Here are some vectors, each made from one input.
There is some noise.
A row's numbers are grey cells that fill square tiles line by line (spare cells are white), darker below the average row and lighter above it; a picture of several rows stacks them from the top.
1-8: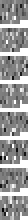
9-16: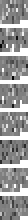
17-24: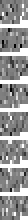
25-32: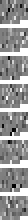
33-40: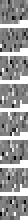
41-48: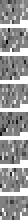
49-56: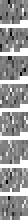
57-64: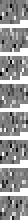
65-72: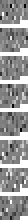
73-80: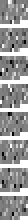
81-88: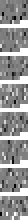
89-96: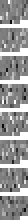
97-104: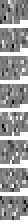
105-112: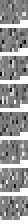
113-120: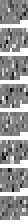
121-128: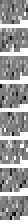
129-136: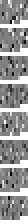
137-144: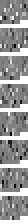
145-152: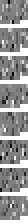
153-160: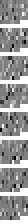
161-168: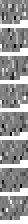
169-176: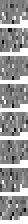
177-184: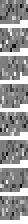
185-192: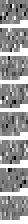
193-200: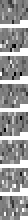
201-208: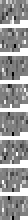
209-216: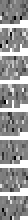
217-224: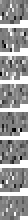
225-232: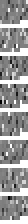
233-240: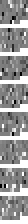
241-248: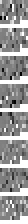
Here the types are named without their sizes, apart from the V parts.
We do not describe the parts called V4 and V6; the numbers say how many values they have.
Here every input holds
a point on a line, three true/false values and a value of V6, together with either a point on a line, or a value of V4.
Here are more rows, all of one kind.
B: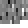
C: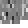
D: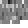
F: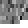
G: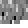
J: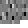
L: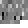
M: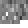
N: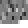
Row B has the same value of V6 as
C and J.
